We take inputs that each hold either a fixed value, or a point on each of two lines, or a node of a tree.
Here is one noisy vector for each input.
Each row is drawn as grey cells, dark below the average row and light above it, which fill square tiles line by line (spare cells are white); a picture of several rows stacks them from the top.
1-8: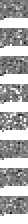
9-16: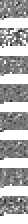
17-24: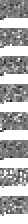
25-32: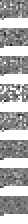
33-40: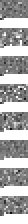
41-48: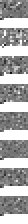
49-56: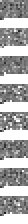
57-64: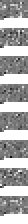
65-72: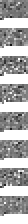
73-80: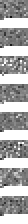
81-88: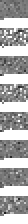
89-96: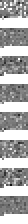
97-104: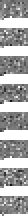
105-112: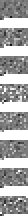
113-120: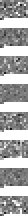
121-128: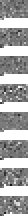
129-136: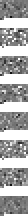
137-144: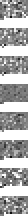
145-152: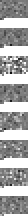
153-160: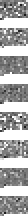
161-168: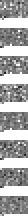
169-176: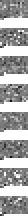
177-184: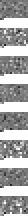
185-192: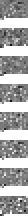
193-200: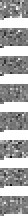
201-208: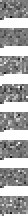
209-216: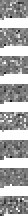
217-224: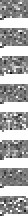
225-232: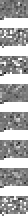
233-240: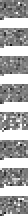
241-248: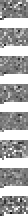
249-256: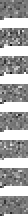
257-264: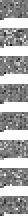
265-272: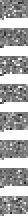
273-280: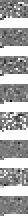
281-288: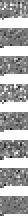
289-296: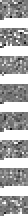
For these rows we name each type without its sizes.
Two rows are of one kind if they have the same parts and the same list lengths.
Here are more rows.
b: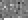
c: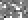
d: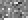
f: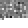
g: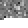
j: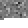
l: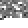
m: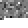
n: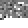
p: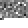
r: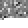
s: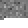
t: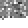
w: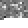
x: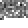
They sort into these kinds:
b, c, f, l, m, p, s, w, x
d, g, j, r
n, t

